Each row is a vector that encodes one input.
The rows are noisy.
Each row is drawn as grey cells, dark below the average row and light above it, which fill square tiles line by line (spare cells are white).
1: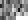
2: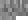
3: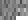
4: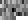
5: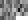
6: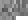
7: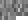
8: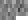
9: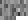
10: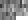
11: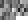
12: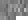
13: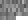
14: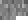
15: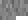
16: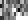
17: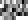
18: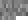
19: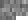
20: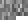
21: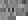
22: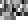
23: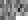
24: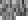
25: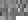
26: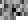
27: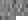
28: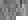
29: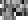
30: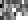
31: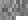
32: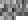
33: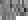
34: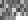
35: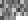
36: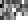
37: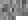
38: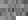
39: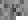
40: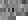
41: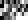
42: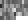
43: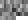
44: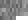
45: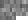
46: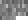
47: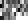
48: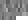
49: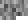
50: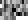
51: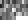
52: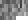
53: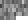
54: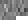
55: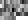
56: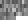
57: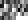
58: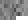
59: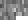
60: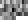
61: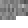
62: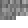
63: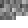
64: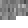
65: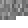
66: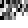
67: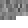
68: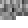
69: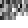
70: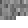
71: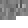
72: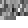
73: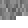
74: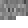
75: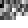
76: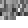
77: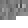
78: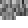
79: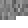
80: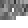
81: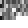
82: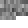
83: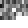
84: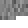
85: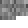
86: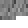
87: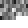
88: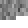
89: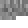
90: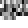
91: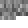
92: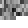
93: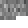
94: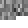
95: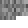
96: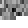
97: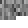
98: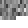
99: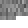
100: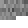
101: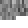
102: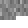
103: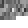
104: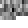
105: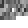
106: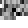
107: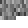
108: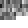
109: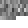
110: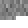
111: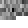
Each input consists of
a node of an 8-node tree, together with either a point on a 4-point line, or a point on a 7-point line.
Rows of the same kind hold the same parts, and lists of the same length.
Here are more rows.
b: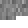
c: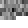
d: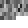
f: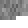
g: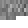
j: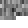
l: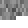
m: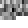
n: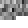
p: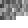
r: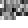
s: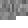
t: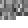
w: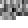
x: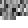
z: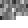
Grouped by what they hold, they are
b, c, g, m, n, r, s, t, w, z
d, f, j, l, p, x

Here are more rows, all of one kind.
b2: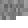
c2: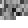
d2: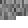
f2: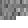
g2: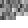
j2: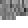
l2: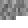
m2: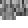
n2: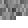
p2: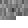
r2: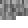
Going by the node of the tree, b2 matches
g2, j2, m2 and r2.
